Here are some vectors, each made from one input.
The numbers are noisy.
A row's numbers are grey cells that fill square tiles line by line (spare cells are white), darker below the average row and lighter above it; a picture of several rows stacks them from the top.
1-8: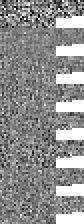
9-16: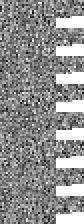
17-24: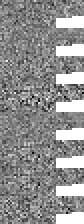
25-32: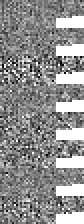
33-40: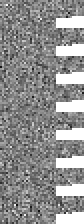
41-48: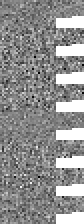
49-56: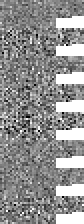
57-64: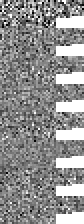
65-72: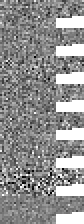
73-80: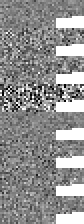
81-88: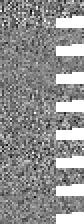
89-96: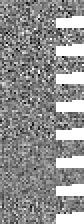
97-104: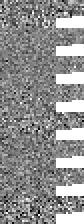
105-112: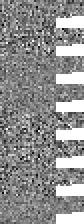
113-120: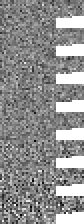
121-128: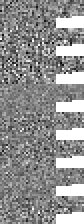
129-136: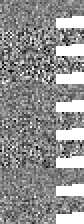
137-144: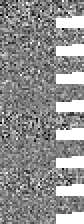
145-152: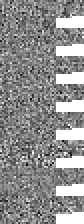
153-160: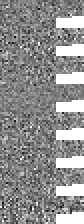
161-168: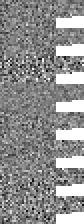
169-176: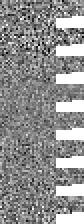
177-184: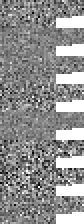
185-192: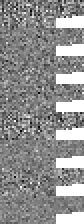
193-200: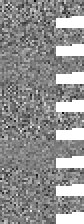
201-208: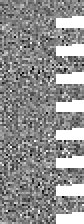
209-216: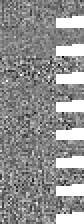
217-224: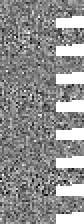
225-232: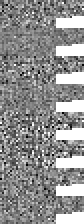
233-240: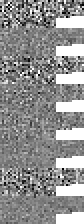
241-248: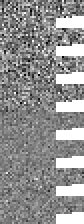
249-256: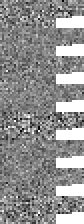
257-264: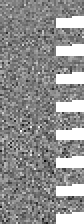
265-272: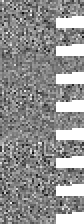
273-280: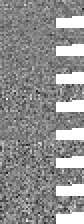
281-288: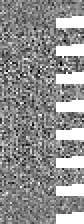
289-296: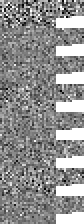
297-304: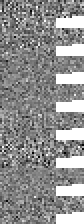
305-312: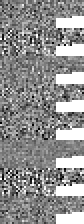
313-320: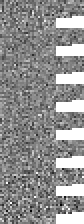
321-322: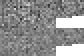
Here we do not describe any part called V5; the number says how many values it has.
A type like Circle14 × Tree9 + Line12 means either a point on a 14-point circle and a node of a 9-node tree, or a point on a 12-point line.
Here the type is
Bool × Circle6 + Line8 × (Line8 + V5) + List3(Line6).
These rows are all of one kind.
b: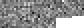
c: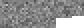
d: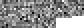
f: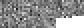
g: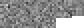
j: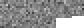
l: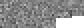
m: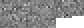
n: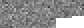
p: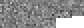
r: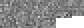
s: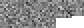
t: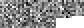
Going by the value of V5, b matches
d and t.
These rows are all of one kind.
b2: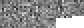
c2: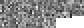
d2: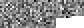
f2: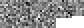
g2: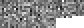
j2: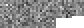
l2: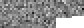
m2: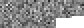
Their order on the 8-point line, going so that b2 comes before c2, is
b2, g2, m2, j2, f2, l2, c2, d2.
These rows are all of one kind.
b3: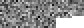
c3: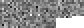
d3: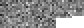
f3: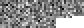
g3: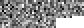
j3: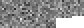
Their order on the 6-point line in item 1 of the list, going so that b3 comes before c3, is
b3, f3, c3, d3, g3, j3.
